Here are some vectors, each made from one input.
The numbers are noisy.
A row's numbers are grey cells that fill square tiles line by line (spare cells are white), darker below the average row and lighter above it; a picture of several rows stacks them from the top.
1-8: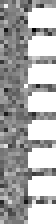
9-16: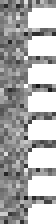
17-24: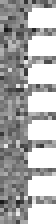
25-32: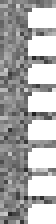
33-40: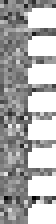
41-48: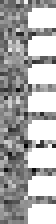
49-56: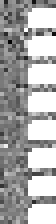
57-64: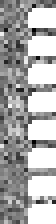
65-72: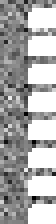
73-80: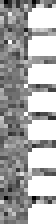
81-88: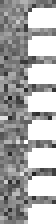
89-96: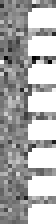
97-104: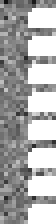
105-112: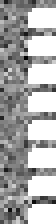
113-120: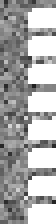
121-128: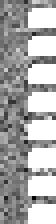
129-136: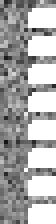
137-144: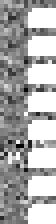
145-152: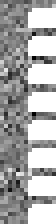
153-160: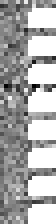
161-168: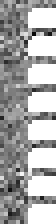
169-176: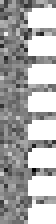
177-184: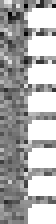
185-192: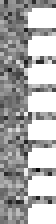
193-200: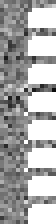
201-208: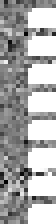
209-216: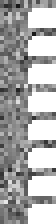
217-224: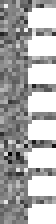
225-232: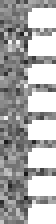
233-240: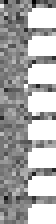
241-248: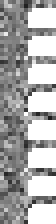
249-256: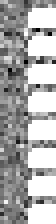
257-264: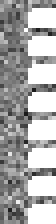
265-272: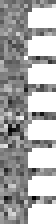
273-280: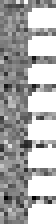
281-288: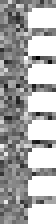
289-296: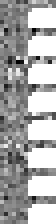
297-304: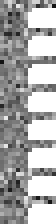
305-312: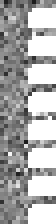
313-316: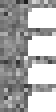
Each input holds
two labels (each one of 6).
